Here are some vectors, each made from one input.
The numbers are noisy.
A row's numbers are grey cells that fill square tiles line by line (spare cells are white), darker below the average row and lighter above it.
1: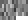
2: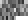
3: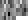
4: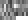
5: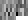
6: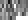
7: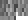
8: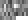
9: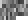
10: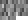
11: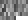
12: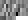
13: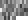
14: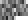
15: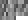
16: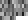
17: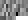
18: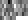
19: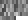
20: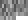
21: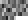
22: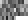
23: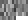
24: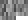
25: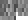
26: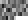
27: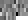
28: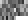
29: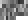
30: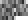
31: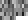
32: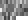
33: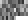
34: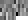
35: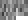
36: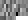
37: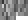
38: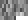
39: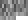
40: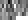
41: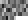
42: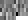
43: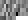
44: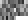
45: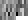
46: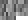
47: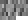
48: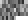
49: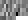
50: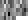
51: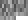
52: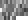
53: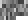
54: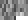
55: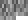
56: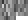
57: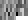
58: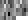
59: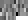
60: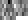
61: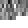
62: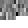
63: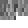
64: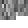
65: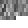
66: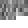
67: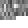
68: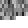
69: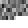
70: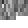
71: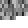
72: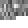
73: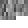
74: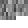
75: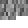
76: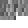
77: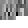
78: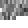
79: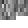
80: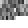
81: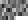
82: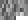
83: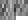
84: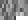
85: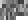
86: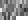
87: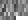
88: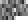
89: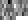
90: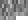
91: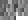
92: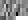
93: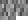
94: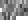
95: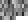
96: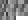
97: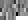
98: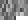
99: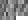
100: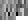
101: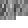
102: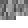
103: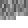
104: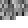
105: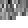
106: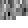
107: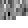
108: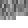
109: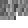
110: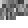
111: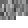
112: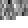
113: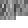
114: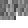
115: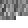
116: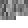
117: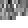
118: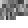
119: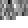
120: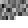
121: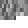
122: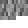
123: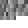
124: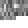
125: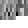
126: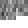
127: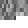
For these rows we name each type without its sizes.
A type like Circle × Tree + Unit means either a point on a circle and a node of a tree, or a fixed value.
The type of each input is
Label + Line + Tree.
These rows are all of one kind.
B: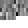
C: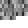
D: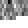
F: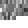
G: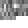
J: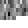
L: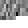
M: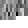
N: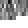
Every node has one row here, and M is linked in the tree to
L.
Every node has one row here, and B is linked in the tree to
L.
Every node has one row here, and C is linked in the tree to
D.
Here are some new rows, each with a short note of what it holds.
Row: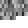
a node of a tree
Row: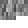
a label
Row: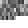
a point on a line
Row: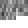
a label
